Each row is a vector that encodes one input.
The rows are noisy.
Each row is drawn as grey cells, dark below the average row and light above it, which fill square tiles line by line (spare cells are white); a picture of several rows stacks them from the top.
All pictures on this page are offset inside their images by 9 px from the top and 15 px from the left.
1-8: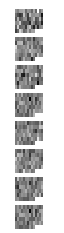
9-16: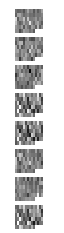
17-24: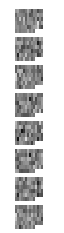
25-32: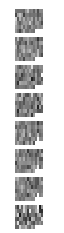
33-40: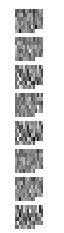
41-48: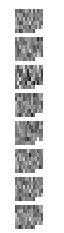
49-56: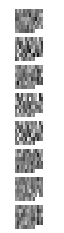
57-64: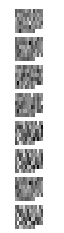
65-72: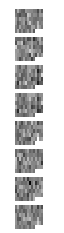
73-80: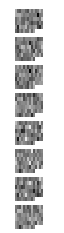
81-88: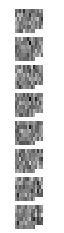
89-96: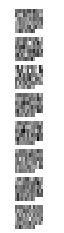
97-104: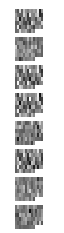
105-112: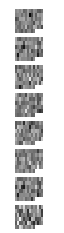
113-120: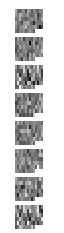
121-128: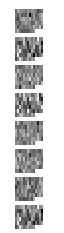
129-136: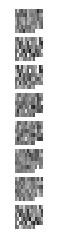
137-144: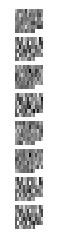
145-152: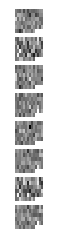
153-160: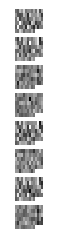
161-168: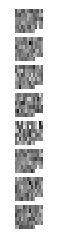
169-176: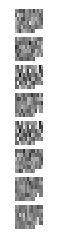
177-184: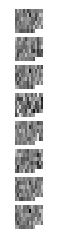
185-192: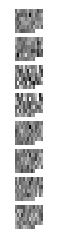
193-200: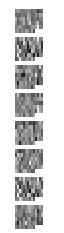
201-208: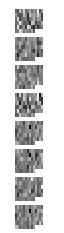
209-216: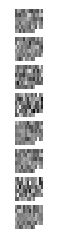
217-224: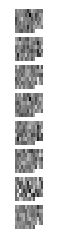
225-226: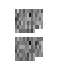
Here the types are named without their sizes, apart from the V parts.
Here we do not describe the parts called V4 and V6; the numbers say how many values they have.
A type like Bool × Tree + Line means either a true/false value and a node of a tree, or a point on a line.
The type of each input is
(Circle + V6) × V4 + Line.
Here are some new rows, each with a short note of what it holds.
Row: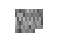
a value of V4 and a value of V6
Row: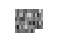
a point on a circle and a value of V4
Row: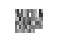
a point on a line
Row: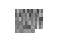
a point on a circle and a value of V4
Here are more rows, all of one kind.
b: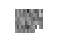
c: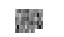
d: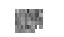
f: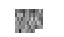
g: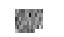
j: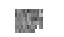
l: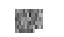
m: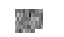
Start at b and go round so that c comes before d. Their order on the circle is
b, j, l, f, g, m, c, d.
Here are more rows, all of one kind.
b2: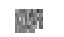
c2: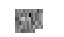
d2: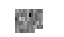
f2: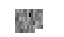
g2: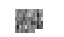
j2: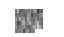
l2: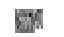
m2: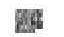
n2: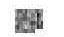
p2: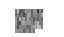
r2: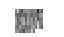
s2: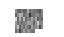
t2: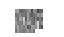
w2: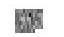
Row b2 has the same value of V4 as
j2, p2, r2 and t2.
